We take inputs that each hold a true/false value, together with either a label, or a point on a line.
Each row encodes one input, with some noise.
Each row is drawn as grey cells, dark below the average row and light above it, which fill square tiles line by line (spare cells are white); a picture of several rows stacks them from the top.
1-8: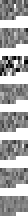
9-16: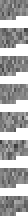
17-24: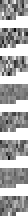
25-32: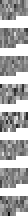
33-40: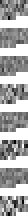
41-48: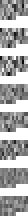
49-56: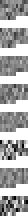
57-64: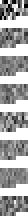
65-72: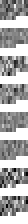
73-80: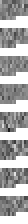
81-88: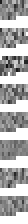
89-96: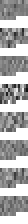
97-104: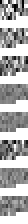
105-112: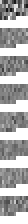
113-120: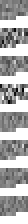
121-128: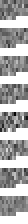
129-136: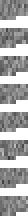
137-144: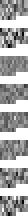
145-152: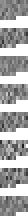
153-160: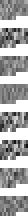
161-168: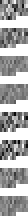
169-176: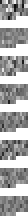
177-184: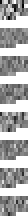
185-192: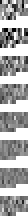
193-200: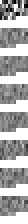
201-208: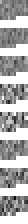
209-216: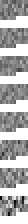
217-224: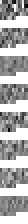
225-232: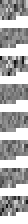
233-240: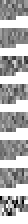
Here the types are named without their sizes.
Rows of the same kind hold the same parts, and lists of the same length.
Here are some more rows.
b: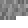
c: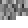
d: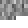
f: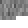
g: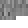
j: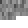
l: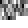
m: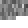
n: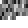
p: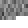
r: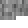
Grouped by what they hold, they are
b, c, d, l, n
f, g, j, m, p, r

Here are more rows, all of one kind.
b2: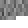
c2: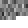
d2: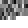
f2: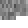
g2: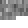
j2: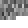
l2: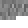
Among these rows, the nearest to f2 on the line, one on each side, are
j2 and l2.
